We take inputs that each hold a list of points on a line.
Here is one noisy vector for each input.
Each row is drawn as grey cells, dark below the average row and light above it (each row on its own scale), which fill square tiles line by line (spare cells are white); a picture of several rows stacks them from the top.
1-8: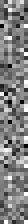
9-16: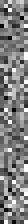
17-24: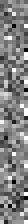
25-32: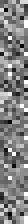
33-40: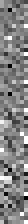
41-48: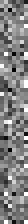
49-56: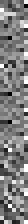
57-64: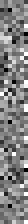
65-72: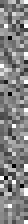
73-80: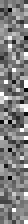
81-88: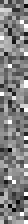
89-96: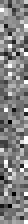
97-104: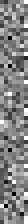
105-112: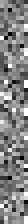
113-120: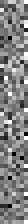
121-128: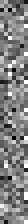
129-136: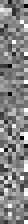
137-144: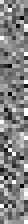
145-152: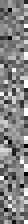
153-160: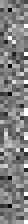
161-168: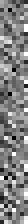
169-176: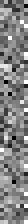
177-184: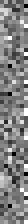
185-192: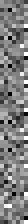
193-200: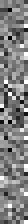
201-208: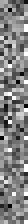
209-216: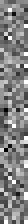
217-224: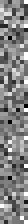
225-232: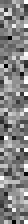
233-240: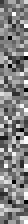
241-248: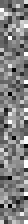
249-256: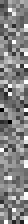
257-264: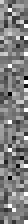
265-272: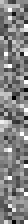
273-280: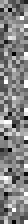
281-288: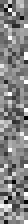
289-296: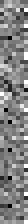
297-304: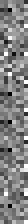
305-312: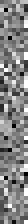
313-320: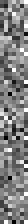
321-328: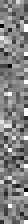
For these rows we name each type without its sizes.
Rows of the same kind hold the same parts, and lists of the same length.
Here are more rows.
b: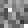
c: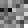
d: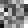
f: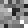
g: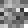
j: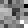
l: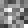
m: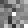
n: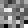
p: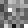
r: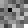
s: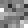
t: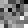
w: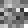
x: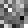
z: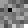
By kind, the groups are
b, l, n, p, x
c, r, t, z
d, f, j, m, s
g, w

